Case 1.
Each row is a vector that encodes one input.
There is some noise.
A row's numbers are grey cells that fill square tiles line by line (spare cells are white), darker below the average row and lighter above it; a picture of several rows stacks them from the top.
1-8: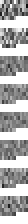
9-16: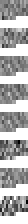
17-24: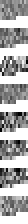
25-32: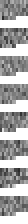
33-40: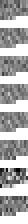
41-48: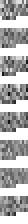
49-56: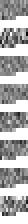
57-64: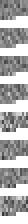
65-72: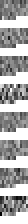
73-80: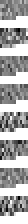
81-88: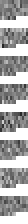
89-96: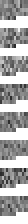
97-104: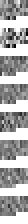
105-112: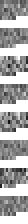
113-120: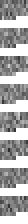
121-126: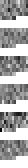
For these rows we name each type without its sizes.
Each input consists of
a list of points on a line.
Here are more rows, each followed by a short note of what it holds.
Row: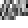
the empty list
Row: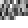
the empty list
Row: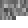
a list of two items
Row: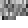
a list of one item
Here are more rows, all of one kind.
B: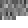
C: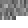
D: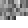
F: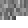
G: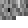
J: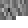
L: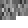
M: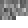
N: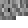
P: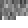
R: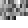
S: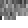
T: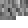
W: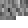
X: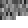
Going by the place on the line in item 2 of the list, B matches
C, F, J and X.
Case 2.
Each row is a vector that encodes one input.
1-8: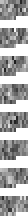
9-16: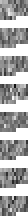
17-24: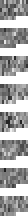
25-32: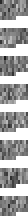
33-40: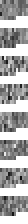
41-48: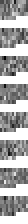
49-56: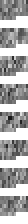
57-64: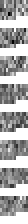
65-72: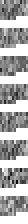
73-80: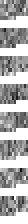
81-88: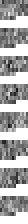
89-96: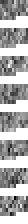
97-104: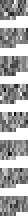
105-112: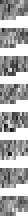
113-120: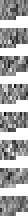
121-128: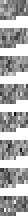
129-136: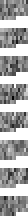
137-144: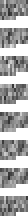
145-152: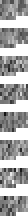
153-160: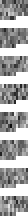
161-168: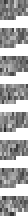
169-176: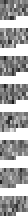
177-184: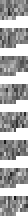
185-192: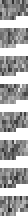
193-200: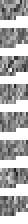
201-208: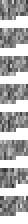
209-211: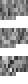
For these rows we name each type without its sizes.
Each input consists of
either a node of a tree, or four true/false values.
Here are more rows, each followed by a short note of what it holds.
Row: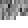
a node of a tree
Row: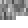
four true/false values
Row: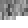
a node of a tree
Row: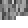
a node of a tree
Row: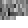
a node of a tree
